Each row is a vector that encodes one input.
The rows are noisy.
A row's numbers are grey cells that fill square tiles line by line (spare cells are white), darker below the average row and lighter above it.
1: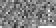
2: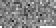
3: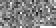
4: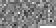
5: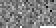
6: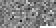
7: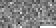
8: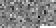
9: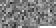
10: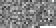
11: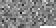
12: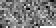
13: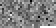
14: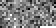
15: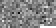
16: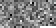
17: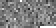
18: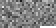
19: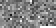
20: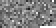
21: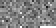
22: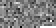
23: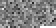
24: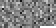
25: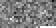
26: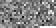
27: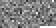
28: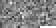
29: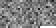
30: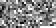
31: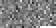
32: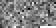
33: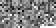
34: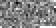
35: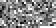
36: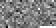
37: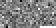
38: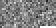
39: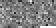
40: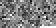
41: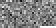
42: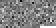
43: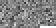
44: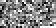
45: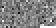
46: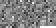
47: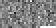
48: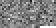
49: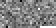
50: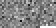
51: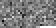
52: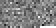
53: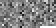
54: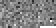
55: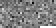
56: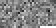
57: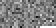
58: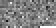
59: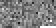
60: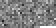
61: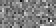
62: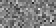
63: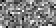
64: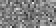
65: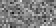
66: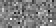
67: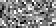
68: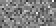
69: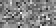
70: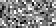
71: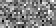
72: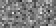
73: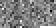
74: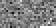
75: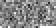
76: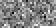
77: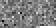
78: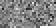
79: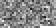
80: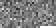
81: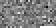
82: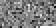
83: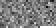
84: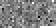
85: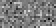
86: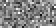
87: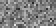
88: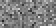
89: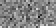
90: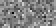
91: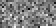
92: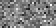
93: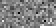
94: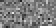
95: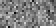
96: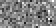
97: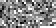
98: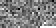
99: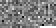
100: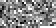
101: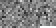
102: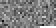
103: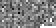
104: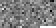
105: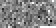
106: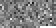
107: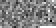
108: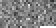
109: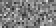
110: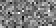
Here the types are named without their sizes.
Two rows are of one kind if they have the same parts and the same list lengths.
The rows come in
2 kinds.
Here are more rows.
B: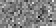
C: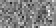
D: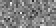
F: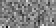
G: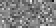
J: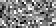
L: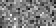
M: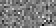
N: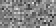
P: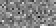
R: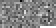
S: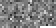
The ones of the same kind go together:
B, C, D, F, G, L, M, N, P, R, S
J

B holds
a point on a circle and four true/false values.
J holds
a fixed value.
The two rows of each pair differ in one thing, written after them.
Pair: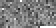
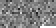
the place on the circle
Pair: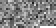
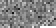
the place on the circle
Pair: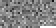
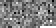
the place on the circle
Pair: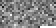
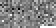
the place on the circle
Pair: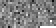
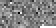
the place on the circle
